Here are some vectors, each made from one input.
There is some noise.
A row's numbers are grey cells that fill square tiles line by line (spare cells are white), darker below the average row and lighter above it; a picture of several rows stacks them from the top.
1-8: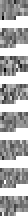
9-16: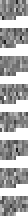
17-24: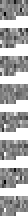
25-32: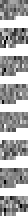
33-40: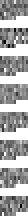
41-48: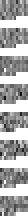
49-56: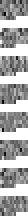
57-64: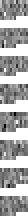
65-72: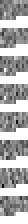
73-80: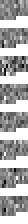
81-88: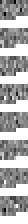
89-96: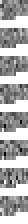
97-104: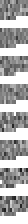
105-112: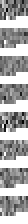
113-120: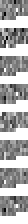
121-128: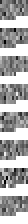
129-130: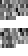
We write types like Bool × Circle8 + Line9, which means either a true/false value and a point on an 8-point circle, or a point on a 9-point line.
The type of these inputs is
List3(Bool × Line5).
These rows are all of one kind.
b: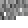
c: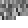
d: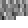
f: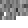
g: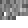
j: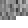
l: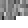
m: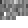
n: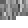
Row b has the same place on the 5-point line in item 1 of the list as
d, m and n.
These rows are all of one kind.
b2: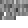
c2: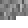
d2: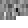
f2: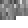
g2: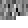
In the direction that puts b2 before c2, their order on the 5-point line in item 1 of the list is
d2, b2, f2, c2, g2.
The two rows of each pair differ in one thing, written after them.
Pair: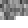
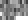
the place on the 5-point line in item 1 of the list
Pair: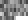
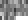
the place on the 5-point line in item 1 of the list
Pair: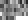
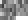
the true/false value in item 1 of the list
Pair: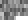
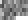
the true/false value in item 1 of the list
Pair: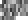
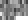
the true/false value in item 1 of the list
